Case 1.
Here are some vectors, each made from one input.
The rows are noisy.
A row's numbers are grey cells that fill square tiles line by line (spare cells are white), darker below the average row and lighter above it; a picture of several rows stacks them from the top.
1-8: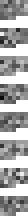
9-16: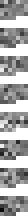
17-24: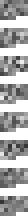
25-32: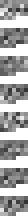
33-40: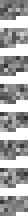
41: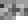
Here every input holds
a point on each of two 4-point lines.
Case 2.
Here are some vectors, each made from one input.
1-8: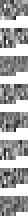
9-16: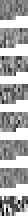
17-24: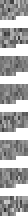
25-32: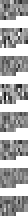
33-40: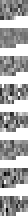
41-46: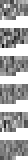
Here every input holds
a point on a 10-point line.
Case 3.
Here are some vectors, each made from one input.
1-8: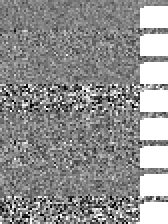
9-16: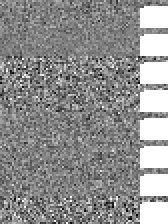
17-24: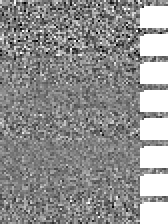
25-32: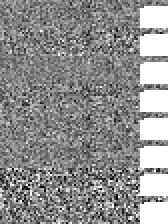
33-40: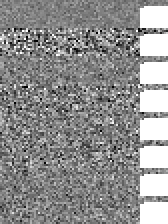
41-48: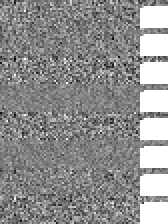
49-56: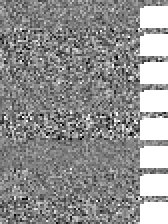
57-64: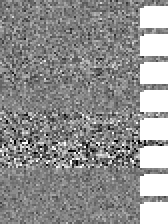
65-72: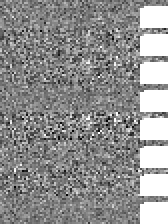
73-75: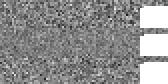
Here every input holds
a point on a 9-point line.
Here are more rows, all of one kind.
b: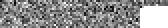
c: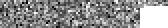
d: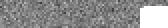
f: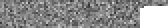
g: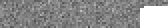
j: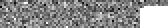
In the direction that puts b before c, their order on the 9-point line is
b, d, j, f, c, g.
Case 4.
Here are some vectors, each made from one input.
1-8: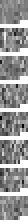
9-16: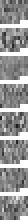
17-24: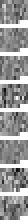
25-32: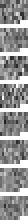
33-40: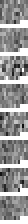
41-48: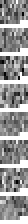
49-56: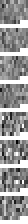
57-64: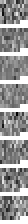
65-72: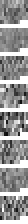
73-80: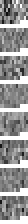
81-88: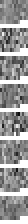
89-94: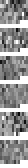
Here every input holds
either a fixed value, or three true/false values.
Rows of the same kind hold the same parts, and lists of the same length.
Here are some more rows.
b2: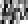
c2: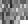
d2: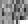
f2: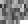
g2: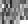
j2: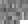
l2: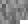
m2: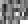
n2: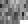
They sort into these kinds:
b2, c2, g2
d2, f2, j2, l2, m2, n2

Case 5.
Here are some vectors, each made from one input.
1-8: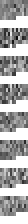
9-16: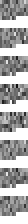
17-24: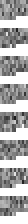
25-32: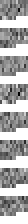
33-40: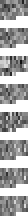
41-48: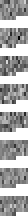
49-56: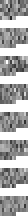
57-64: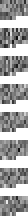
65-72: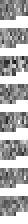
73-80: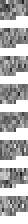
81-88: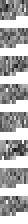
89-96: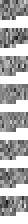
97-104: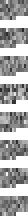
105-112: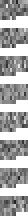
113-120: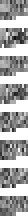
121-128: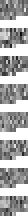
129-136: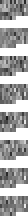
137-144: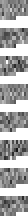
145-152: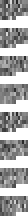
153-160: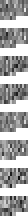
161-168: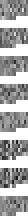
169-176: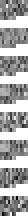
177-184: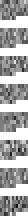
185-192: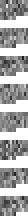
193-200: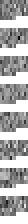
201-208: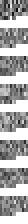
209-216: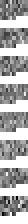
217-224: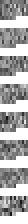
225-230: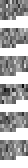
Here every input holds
a point on a 16-point line.
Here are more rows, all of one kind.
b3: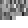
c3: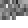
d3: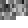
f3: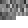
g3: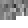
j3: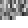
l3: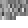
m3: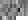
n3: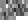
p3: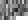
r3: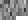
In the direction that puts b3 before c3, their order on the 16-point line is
f3, b3, j3, d3, m3, g3, l3, r3, c3, n3, p3.
